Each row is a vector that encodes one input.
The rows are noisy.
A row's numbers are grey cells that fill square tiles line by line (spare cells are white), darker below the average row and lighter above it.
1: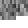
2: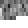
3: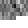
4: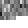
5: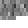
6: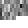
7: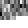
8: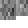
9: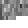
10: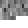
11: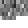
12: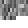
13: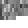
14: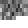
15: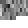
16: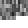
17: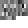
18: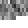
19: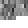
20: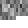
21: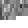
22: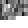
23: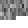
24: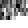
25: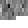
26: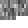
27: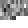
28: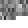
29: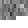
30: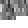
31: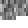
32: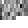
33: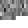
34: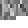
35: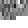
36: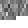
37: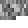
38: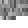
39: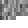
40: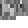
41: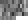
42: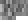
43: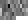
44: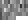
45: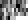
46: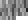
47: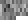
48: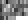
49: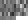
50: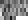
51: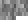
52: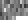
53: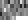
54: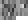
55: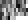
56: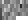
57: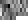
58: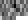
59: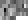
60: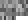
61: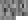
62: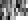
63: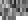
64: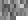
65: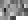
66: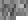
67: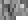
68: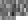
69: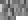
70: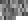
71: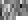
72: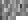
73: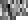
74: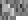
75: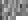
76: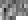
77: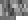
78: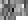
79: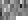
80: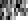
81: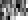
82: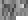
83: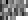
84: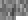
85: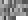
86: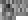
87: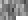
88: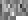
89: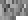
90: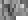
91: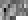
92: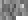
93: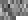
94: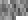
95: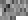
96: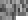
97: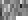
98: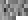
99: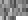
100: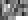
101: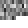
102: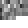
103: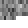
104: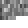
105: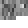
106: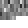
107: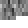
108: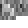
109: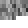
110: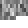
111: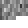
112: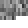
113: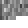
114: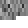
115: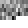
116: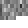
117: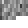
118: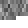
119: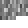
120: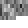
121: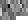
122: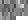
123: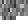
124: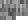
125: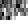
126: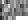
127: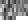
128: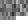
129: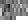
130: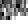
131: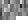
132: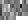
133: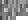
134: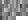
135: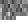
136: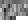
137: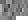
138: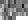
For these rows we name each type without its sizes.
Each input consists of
a list of points on a line.
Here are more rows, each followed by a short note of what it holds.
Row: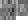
a list of two items
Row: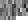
a list of two items
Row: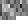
a list of one item
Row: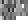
a list of two items
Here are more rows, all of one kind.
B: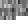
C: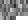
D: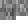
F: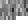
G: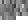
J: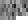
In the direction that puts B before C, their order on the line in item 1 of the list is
B, D, F, J, G, C.
